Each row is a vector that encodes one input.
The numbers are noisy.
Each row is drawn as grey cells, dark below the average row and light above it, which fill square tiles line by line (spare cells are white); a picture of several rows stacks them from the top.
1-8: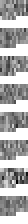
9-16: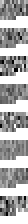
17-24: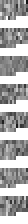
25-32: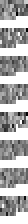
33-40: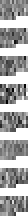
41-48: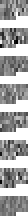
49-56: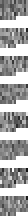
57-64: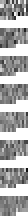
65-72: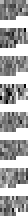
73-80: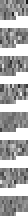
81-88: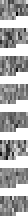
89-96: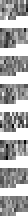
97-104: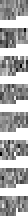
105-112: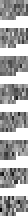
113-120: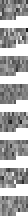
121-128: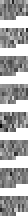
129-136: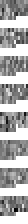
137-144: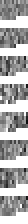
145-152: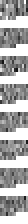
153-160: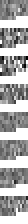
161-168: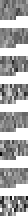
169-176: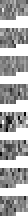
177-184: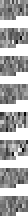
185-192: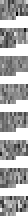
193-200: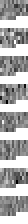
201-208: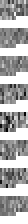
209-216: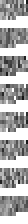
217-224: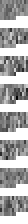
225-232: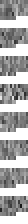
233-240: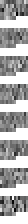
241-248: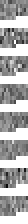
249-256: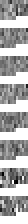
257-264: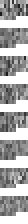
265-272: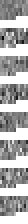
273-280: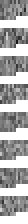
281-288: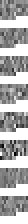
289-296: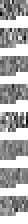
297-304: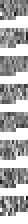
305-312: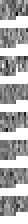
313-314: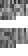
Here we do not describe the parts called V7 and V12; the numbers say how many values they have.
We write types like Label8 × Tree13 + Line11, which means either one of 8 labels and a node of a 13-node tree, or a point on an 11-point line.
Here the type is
((Circle10 + V7) × V12 + Unit) × Line9.
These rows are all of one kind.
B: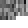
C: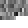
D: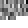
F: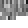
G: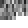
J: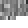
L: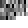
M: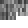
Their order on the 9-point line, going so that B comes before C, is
M, B, D, C, J, F, L, G.
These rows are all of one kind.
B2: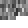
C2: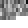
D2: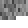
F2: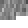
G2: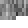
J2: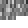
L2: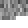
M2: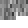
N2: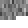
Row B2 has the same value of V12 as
J2 and M2.
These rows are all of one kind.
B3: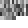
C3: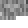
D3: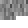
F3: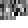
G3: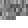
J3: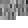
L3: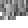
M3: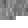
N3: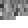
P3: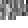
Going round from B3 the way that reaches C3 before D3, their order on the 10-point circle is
B3, C3, M3, L3, J3, G3, P3, D3, F3, N3.
